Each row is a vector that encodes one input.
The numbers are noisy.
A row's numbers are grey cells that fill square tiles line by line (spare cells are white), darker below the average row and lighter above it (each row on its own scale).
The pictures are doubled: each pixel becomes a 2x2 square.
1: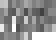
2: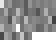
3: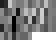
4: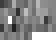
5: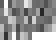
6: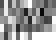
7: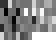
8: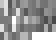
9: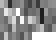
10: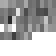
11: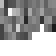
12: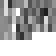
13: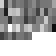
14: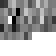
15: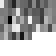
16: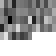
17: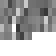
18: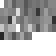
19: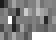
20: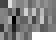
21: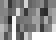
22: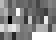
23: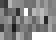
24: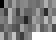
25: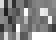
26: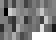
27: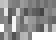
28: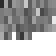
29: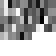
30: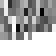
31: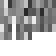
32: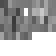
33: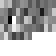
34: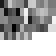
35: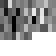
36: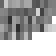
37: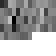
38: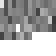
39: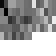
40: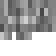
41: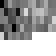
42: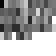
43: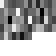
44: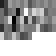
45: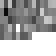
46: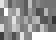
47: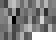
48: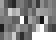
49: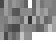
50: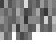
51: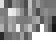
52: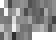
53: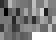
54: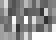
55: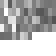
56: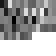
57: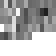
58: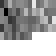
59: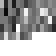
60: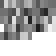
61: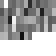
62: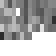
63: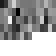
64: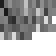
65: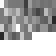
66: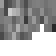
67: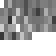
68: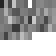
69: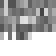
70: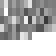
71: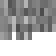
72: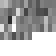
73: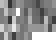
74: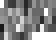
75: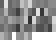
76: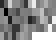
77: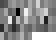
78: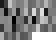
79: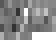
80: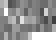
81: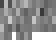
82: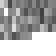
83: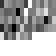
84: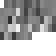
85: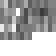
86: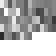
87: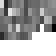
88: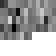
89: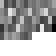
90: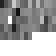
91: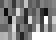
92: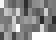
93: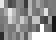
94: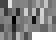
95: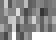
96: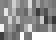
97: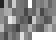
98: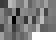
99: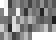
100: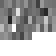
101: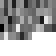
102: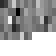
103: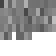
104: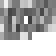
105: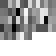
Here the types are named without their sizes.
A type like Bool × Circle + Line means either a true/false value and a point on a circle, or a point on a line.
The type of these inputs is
Line.
